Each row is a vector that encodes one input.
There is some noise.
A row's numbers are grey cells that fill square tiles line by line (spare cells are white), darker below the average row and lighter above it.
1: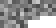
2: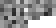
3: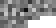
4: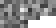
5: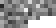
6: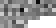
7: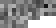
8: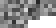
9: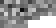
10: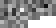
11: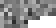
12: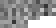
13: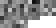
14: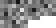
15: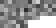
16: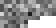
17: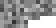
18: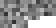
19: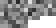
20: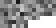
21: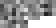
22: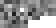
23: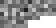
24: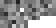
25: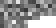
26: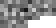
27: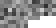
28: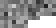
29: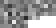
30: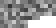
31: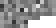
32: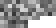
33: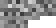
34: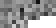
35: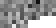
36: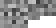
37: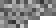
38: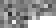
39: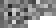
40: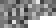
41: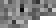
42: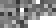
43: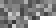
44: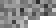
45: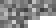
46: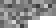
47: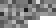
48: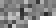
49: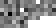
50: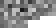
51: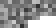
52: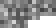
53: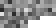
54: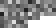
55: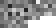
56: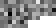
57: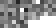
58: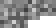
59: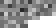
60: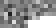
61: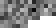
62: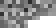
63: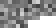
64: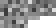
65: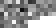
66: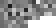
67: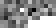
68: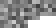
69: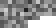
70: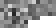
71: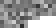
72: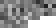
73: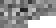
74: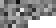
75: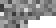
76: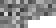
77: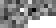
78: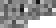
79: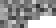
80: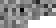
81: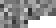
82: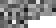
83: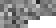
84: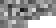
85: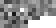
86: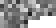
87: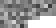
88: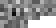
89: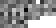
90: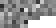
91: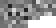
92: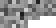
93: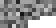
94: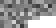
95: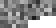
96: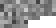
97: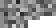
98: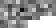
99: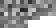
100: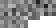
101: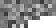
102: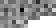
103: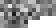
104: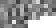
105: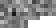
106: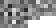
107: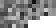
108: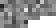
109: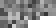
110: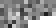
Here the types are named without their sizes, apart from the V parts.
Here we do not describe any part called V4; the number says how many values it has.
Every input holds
three true/false values and a value of V4, together with either a fixed value, or a node of a tree.
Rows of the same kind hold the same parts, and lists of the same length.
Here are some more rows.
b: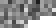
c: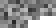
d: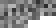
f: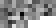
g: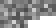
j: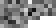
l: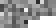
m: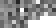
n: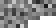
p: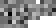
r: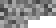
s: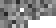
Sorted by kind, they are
b, c, d, f, j, l, n, r, s
g, m, p

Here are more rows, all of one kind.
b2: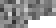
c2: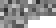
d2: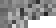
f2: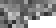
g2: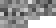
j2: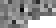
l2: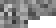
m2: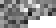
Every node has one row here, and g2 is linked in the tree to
c2, d2 and l2.
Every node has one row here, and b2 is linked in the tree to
l2.
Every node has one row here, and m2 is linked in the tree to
l2.
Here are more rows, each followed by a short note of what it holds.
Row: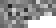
three true/false values and a value of V4
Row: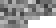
a node of a tree, three true/false values and a value of V4
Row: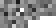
a node of a tree, three true/false values and a value of V4
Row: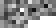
a node of a tree, three true/false values and a value of V4
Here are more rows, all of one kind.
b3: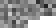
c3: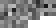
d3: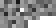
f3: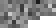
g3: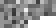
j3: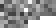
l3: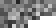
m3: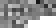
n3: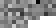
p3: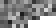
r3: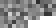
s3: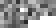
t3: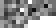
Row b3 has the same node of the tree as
c3, m3 and t3.
